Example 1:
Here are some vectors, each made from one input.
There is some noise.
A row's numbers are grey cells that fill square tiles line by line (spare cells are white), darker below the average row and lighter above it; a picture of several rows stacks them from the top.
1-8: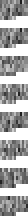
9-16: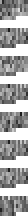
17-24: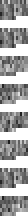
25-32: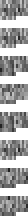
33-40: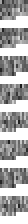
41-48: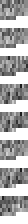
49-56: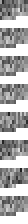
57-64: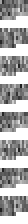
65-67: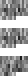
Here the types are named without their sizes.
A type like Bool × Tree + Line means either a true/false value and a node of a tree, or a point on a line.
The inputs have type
Label.
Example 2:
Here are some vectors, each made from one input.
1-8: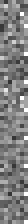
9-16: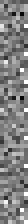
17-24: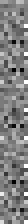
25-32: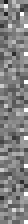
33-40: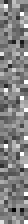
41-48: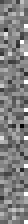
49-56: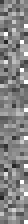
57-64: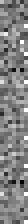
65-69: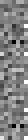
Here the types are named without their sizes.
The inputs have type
Line.
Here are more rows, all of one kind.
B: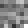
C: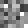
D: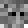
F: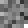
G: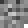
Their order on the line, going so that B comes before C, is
D, F, B, G, C.
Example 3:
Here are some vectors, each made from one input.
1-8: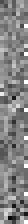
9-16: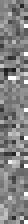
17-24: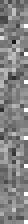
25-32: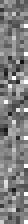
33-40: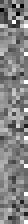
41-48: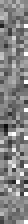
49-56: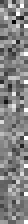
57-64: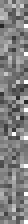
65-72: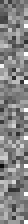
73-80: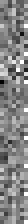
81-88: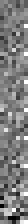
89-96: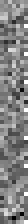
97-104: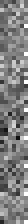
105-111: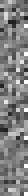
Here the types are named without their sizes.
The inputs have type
Circle.
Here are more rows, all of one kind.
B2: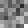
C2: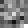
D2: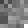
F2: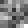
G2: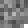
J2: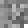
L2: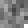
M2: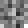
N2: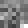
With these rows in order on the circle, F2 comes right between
D2 and N2.
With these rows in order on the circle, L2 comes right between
B2 and G2.
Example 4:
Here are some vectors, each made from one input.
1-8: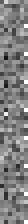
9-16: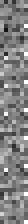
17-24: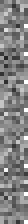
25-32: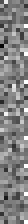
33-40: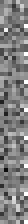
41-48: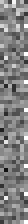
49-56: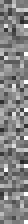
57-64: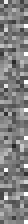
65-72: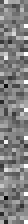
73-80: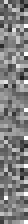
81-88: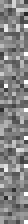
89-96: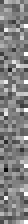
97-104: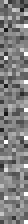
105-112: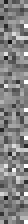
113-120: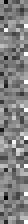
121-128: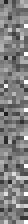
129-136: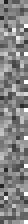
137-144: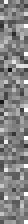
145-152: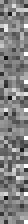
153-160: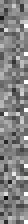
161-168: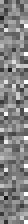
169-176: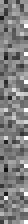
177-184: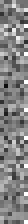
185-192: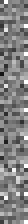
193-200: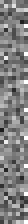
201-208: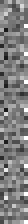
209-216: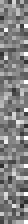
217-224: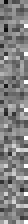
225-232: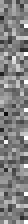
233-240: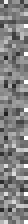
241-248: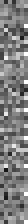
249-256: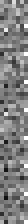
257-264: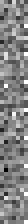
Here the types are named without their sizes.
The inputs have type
Line.
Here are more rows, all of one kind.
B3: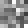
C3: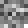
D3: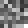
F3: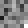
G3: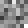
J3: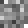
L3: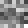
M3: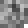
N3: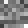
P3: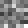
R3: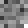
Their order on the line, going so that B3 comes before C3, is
D3, N3, J3, M3, R3, F3, G3, B3, L3, P3, C3.
